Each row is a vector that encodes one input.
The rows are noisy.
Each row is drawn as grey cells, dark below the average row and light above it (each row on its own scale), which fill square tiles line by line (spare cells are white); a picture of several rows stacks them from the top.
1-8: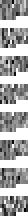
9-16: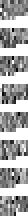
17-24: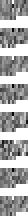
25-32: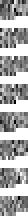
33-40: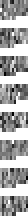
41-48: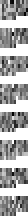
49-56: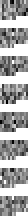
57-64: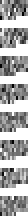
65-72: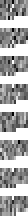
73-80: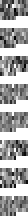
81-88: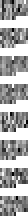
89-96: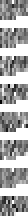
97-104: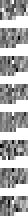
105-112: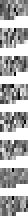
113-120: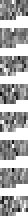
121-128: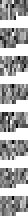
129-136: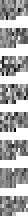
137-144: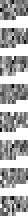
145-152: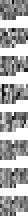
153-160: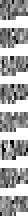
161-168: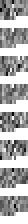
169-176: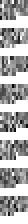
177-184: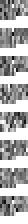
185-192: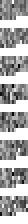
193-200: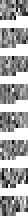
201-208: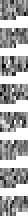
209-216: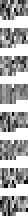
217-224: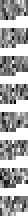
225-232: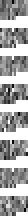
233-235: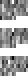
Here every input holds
either a fixed value, or one of 8 labels and a true/false value, or a node of a 12-node tree.
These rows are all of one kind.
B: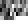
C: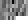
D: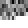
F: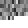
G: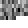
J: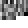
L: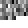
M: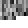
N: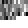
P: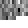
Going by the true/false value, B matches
C, D and F.
